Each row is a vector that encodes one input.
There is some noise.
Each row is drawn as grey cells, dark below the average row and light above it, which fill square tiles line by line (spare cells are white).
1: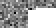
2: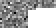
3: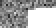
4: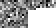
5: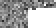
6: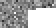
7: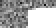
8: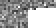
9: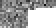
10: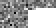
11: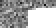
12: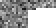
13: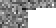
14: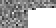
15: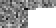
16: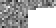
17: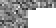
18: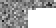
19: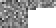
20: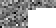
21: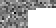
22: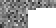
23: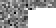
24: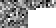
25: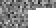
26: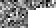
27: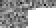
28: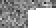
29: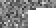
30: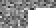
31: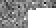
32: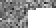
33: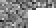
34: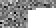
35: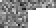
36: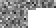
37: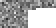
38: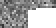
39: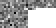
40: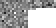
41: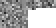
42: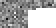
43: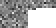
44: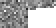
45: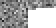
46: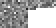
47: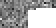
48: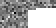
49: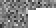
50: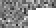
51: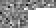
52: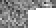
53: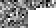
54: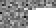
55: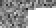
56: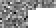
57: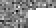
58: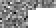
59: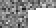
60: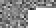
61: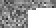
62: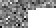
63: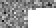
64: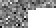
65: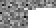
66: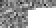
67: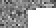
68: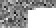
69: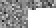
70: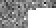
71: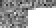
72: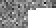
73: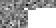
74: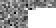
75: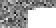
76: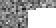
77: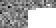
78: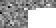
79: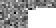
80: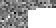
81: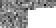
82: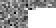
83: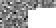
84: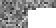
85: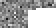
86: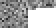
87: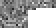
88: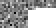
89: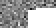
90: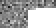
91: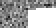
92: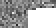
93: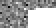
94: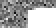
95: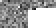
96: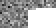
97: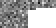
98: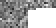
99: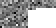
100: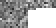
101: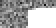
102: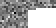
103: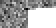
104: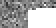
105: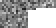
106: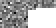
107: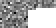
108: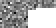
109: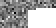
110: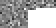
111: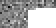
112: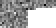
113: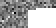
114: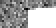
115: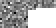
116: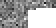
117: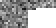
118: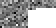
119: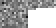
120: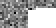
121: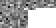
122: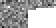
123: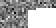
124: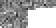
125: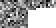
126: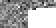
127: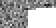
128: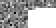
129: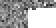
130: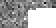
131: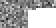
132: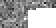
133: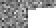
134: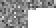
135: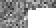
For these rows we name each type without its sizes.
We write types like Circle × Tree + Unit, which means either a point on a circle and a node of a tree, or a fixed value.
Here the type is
List(Circle + Line).
